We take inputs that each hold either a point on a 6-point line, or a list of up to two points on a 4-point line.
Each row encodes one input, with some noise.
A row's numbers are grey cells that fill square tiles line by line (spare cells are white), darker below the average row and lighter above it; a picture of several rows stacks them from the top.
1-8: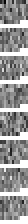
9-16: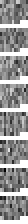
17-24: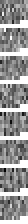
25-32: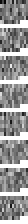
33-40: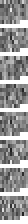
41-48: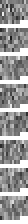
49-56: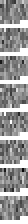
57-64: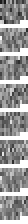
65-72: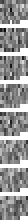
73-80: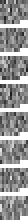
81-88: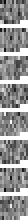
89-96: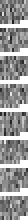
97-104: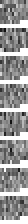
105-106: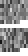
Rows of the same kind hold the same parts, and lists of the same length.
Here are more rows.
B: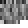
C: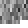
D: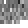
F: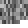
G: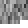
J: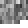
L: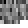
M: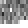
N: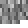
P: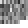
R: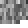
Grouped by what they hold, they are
B, L
C, G, J, N, R
D, M, P
F

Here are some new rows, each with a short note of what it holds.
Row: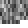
the empty list
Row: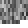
the empty list
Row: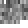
a list of two items
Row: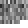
a list of two items
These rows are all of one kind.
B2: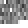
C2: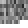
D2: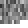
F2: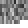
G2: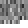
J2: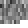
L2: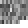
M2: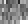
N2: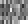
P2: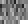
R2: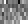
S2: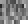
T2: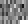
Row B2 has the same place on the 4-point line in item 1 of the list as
M2 and R2.
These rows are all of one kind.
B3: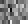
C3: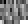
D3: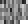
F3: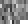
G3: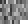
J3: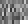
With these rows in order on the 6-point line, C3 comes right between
D3 and G3.
